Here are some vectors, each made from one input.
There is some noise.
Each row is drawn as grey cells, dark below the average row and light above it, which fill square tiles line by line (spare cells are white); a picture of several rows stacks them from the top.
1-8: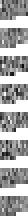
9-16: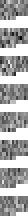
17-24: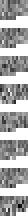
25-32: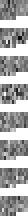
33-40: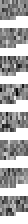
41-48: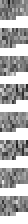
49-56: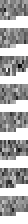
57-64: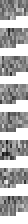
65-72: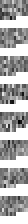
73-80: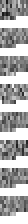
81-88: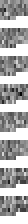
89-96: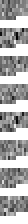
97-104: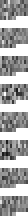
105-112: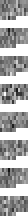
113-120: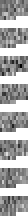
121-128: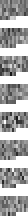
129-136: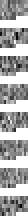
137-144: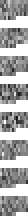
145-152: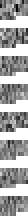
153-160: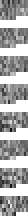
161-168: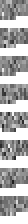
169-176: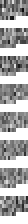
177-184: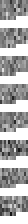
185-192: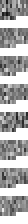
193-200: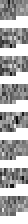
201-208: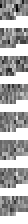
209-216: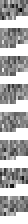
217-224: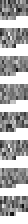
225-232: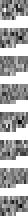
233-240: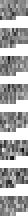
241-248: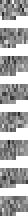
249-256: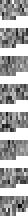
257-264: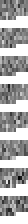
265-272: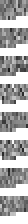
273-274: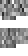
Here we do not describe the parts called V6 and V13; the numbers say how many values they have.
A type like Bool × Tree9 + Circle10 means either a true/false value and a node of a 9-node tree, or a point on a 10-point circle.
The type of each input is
(Bool × Bool × Bool + Tree9) × V6 + V13.
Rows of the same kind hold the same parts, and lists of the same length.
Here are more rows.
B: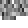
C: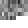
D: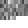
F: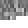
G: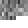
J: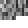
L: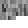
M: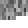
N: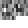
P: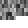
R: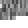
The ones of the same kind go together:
B, J, N, P
C, G, R
D, F, L, M

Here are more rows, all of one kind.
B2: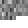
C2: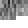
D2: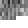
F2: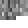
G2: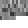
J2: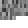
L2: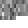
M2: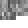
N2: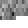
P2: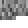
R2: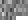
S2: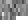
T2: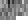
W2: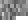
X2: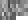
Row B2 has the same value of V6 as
G2, L2, N2 and R2.
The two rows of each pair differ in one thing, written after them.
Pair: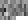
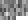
the value of V6
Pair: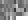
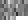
the value of V6
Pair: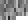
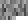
the value of V6
